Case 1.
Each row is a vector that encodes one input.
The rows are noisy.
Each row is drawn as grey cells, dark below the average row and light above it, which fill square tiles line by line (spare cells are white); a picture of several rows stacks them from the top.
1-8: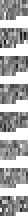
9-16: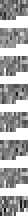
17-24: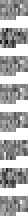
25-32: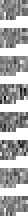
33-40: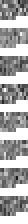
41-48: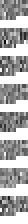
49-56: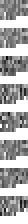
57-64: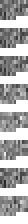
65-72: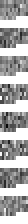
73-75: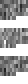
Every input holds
a node of a 9-node tree.
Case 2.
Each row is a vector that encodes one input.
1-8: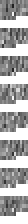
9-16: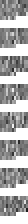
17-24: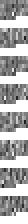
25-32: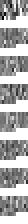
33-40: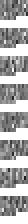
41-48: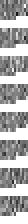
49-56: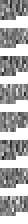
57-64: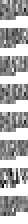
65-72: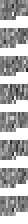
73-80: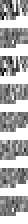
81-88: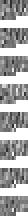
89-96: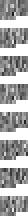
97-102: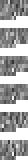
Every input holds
either a fixed value, or three true/false values.
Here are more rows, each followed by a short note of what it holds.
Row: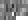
three true/false values
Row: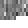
three true/false values
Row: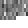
three true/false values
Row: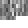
three true/false values
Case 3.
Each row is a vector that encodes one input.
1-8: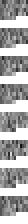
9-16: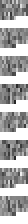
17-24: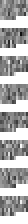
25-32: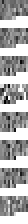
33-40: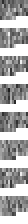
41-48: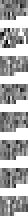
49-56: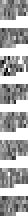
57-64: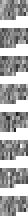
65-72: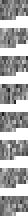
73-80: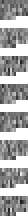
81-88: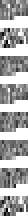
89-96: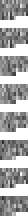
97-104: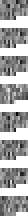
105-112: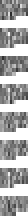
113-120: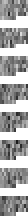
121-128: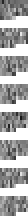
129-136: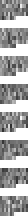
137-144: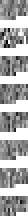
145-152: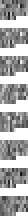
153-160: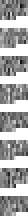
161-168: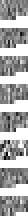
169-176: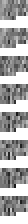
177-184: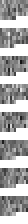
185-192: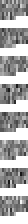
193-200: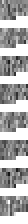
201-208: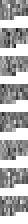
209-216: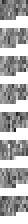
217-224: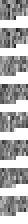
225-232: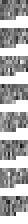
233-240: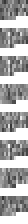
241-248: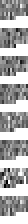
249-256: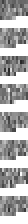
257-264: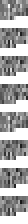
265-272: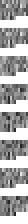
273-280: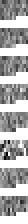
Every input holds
either a fixed value, or three true/false values.
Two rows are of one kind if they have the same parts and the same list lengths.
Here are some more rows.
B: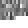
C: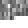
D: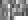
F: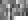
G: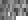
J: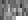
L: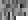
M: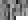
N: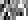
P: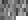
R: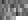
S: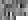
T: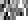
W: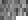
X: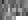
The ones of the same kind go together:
B, C, D, F, G, J, L, M, P, R, S, W, X
N, T

